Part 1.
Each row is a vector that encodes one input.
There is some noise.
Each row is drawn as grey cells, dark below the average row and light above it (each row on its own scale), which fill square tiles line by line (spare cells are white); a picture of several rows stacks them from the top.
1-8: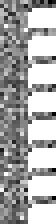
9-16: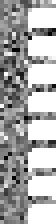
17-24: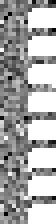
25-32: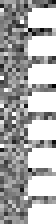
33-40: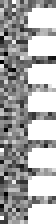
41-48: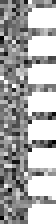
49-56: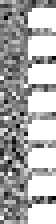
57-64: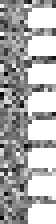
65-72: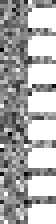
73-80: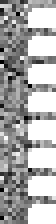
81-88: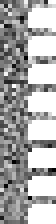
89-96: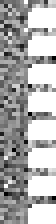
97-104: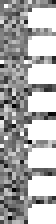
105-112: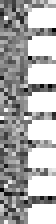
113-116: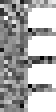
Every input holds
one of 9 labels.
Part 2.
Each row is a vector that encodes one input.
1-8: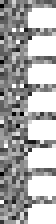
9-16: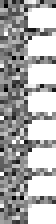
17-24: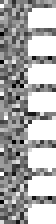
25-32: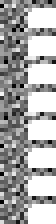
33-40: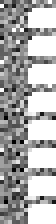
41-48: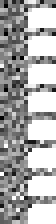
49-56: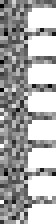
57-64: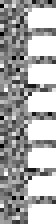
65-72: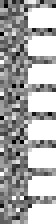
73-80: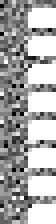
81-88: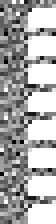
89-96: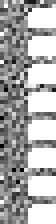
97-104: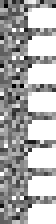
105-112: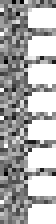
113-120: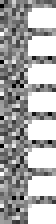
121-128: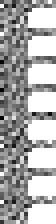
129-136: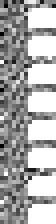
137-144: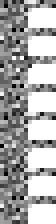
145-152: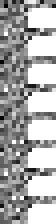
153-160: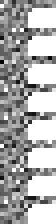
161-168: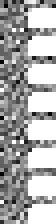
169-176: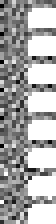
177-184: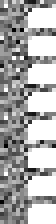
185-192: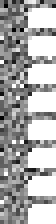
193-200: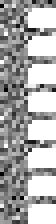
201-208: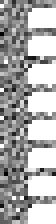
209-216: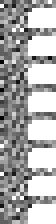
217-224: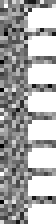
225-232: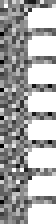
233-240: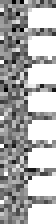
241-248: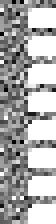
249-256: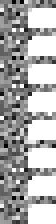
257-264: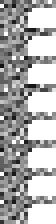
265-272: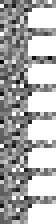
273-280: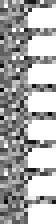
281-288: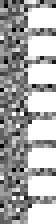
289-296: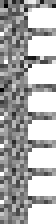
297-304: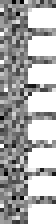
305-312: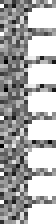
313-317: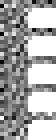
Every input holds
three true/false values.
